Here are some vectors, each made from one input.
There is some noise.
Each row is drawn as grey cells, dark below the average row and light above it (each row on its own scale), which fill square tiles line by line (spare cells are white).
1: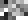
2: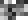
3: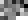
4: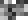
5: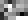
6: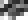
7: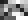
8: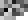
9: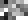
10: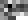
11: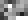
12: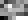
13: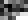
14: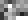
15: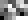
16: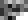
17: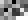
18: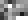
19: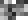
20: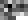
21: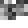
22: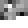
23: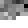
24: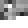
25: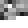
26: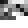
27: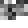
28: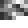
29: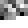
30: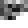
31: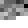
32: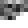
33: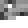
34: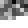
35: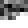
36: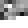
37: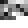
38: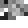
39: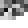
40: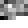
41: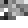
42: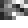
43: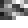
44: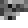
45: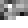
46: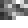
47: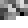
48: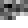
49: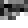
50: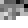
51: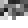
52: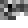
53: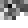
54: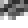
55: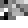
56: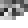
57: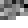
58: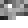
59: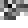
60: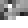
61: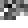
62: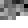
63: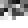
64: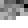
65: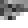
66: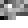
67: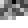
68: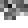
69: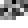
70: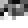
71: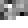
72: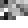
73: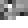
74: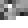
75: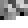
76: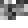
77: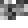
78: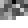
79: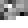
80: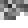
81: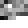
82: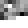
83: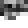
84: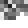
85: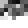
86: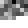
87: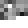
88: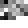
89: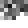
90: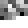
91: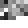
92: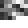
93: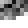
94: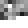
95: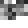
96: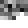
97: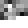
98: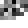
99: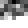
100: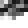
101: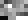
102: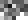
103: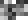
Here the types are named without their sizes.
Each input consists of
a list of points on a circle.
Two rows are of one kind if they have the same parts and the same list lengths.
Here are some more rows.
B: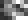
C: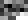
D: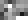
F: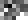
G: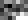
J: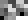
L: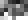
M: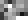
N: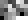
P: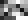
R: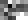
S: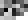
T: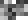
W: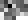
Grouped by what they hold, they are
B, D, J, M, N, P
C, F, G, L, R, S, W
T

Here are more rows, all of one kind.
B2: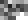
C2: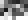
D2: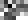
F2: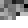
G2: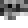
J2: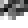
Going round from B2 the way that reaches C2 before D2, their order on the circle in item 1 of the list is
B2, G2, J2, C2, F2, D2.
